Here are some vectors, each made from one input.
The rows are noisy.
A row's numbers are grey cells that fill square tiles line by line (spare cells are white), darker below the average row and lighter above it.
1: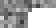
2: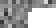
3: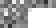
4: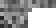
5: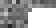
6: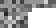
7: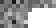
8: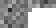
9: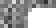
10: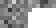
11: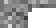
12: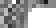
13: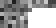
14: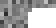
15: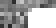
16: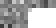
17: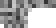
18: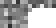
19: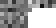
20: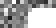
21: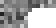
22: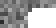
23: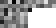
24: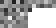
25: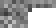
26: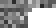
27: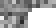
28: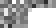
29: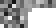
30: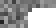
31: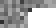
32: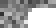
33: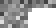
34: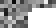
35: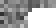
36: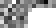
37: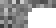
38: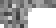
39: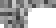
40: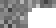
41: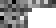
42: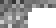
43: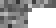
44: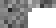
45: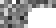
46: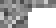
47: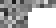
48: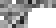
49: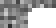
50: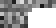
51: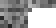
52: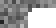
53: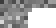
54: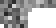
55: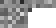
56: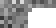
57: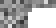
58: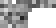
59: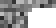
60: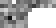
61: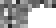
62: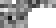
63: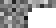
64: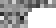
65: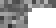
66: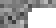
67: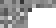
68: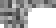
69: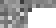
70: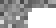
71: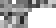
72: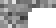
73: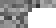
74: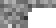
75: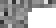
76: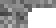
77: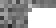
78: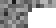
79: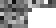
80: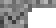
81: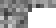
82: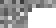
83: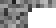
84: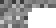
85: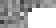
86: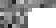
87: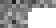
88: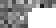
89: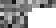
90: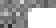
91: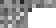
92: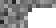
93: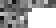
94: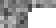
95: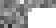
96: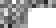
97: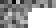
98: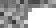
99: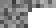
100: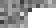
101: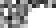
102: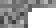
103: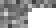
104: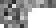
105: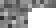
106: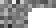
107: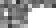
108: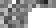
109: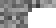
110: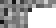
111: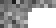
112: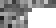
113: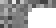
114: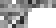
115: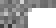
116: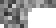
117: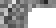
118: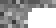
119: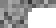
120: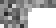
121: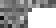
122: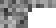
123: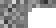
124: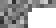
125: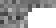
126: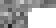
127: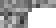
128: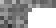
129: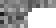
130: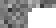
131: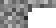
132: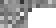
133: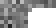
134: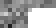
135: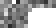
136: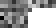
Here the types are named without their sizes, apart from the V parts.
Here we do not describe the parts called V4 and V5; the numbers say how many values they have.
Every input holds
either a fixed value, or a label and a true/false value, or a value of V4 and a value of V5.
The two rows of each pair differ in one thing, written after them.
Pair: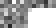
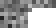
the value of V4
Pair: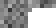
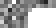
the value of V5
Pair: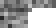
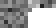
the value of V4
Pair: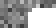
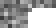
the value of V4
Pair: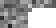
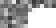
the value of V5
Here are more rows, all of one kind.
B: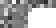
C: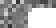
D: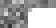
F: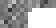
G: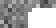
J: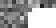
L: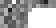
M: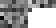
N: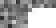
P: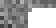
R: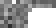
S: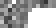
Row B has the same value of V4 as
C, M, P and R.
